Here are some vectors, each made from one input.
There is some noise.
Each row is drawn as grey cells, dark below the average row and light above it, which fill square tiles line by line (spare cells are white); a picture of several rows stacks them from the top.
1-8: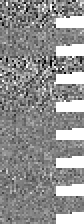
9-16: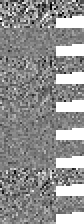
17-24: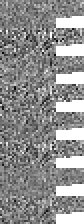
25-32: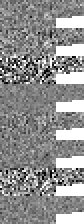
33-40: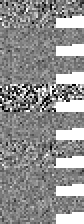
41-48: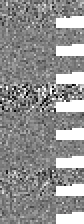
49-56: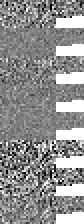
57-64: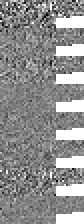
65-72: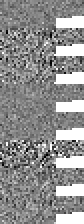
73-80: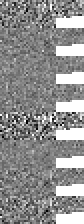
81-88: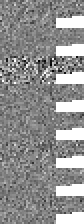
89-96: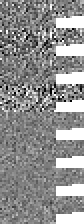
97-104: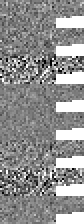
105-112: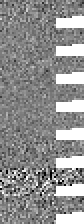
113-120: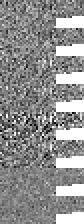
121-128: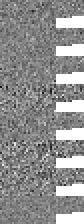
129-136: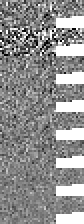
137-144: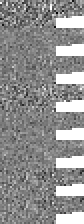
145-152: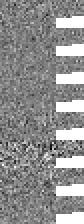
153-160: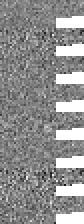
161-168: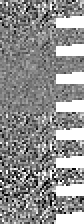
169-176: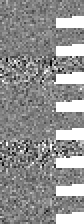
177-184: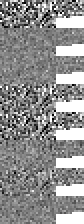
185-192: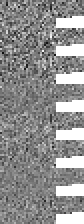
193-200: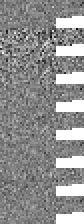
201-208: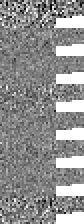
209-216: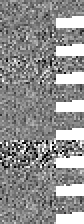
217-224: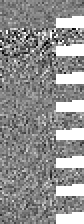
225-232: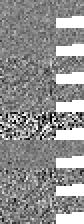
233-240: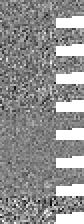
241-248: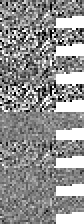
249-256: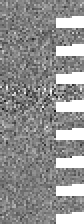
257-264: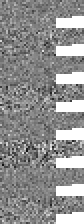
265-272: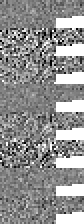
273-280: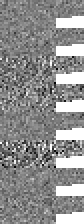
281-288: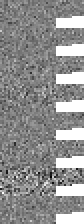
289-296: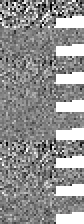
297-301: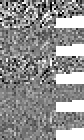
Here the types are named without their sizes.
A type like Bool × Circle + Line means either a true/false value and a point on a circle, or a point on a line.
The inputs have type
(Circle + Unit) × Line.
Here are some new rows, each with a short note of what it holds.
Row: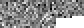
a point on a circle and a point on a line
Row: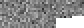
a point on a line
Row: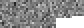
a point on a line
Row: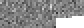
a point on a circle and a point on a line
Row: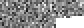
a point on a circle and a point on a line
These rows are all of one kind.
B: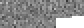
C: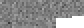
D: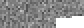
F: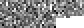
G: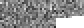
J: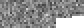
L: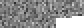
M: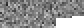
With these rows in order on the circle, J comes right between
D and F.
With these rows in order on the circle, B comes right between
F and G.
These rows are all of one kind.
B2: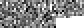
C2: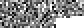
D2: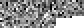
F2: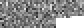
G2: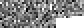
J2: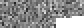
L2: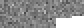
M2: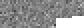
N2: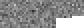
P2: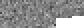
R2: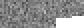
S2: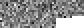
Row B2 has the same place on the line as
N2 and S2.
